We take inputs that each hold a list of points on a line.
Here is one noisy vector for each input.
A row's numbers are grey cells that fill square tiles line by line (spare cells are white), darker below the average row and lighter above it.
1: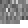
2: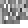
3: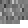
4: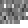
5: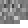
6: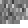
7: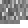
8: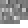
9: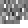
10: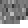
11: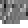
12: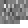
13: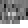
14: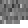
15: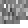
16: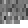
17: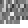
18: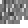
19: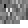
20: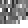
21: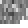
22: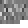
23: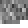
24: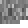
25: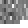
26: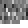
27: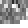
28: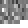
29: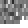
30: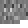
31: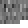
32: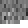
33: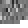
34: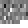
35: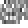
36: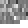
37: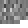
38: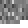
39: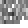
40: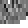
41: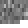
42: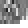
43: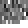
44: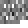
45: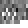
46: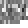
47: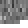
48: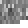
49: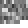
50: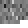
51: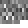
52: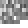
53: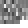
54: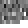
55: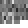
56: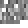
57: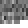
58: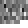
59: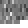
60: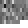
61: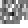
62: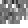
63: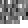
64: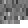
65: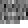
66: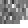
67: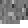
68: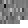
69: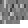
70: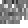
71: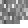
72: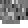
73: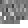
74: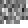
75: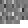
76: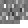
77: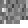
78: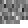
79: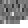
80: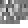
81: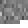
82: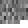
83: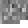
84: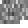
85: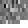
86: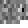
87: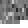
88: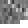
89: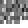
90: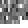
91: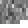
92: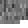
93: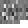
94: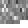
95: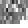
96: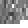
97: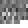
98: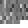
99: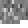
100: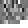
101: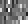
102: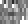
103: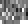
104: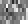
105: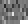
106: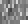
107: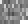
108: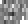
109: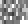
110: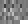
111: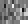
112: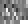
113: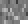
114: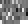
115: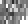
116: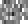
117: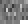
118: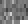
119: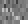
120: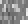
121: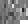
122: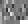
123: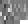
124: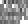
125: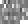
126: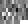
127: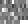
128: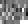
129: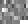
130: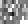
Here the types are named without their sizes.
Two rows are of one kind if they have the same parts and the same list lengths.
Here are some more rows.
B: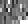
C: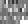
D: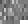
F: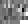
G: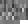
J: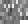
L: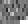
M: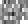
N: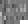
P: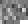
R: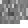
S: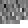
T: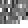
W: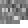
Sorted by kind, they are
B, T
C, D, G, L, N, P, S, W
F, J, M, R

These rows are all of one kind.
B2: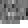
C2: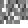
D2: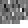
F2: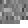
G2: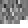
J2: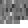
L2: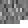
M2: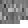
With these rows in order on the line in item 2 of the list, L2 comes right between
B2 and C2.
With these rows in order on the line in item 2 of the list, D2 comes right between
B2 and J2.
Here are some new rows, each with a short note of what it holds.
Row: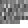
a list of one item
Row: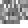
a list of one item
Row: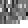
the empty list
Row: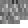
a list of two items
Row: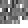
the empty list
